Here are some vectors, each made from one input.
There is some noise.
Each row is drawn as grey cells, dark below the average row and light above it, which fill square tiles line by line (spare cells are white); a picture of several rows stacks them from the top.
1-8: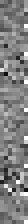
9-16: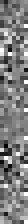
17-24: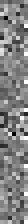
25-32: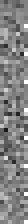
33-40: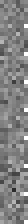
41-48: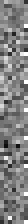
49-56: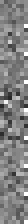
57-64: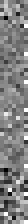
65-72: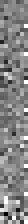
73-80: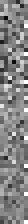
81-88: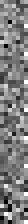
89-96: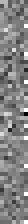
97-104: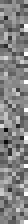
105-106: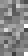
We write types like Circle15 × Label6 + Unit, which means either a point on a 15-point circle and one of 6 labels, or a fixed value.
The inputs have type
Line4 × (Line5 + Tree7).
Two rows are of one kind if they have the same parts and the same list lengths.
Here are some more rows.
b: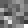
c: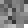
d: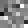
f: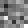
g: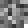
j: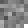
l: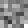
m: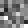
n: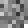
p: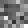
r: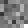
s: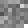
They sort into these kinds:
b, c, d, f, g, m, n, p, s
j, l, r

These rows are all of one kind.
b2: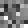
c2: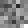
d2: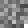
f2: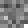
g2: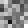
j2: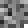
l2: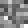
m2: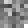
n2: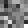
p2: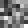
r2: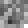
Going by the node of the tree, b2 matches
f2, j2 and n2.
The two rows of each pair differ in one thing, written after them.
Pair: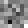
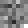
the place on the 4-point line
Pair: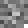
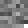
the place on the 4-point line
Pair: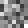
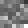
the node of the tree
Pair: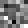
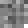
the node of the tree
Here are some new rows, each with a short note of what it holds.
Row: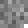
a point on a 4-point line and a point on a 5-point line
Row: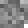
a point on a 4-point line and a node of a 7-node tree
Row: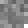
a point on a 4-point line and a node of a 7-node tree
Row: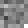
a point on a 4-point line and a point on a 5-point line
